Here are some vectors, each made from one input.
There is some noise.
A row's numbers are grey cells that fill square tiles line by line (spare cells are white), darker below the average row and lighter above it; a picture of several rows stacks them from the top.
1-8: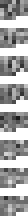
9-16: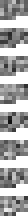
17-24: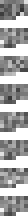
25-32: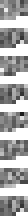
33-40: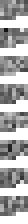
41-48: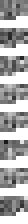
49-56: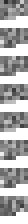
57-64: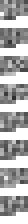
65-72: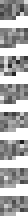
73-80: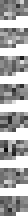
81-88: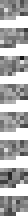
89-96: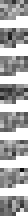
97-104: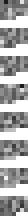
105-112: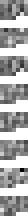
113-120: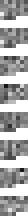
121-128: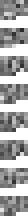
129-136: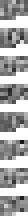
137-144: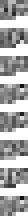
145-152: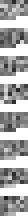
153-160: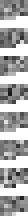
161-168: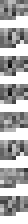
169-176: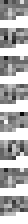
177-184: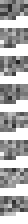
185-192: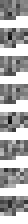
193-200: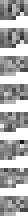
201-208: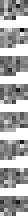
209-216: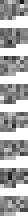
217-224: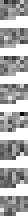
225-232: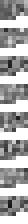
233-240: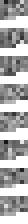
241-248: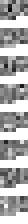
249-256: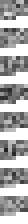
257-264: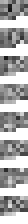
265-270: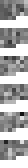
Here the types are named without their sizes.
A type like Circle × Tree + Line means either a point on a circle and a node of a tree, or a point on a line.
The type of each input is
Circle.
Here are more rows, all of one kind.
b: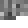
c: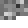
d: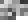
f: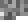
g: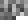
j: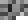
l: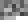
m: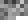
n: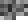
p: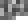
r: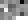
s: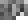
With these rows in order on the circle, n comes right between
c and j.
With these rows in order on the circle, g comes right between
b and s.
